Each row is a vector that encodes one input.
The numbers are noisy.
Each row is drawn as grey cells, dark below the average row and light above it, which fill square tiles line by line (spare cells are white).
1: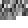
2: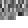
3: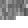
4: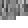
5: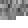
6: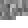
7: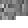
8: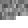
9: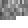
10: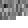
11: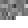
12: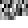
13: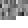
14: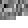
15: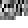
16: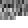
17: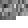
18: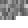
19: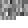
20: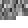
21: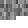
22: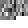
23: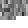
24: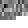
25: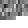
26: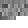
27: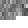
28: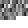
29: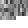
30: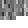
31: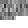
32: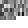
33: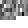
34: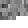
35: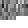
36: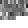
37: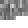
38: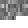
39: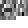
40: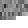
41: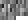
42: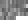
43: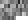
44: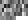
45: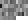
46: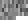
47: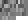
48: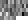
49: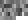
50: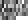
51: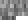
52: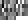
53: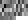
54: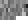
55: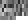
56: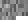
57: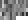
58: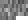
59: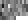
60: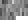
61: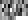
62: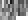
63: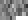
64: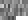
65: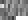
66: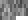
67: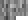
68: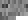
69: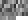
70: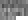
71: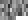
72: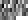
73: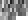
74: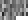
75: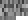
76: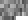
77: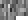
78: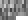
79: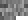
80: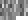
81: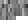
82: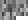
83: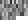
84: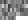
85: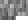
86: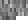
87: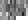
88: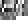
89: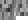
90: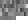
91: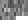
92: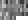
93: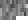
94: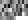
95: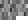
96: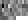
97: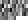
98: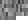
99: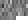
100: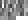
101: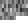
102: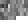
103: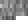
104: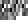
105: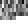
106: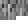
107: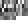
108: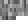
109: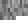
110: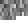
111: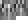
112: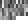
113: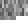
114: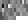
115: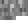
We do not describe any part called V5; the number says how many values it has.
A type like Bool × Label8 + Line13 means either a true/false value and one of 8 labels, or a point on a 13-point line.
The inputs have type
(Bool × Bool × Bool + Unit) × Line4 + V5 × V5.
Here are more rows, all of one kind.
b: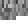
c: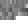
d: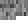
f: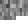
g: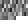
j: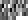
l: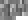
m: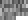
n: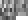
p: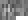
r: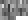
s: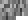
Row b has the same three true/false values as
f, l and r.
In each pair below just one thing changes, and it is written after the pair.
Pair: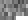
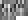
one of the three true/false values
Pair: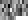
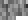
the place on the 4-point line
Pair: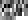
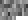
the place on the 4-point line
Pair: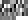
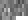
the place on the 4-point line
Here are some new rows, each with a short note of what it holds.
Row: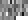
two values of V5
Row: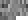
a point on a 4-point line
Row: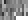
two values of V5
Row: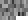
two values of V5
